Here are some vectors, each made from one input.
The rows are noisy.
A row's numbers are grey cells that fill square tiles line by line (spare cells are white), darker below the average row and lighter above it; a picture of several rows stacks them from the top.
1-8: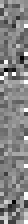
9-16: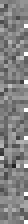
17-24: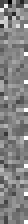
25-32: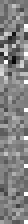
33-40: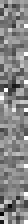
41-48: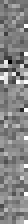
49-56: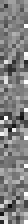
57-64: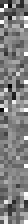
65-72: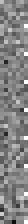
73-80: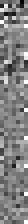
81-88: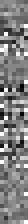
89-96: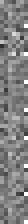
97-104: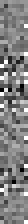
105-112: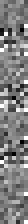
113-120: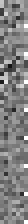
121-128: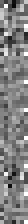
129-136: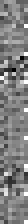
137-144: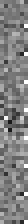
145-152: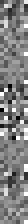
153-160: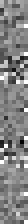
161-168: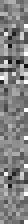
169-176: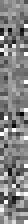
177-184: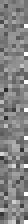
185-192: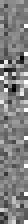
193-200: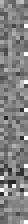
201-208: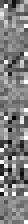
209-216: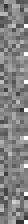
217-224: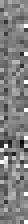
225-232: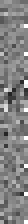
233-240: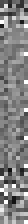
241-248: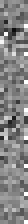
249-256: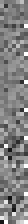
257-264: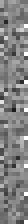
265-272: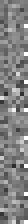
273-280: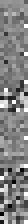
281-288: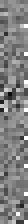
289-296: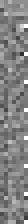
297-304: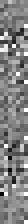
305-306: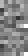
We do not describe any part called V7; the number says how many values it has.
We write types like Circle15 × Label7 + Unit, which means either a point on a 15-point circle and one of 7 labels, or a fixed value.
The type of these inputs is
(Bool × Bool × Bool × Bool + Unit) × Line5 + Line4 + V7 × V7.
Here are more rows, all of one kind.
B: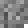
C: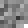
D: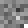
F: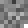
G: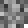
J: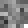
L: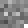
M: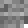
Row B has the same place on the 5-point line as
D and F.
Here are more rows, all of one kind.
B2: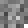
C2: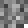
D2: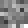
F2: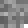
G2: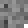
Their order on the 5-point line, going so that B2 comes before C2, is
B2, C2, G2, F2, D2.
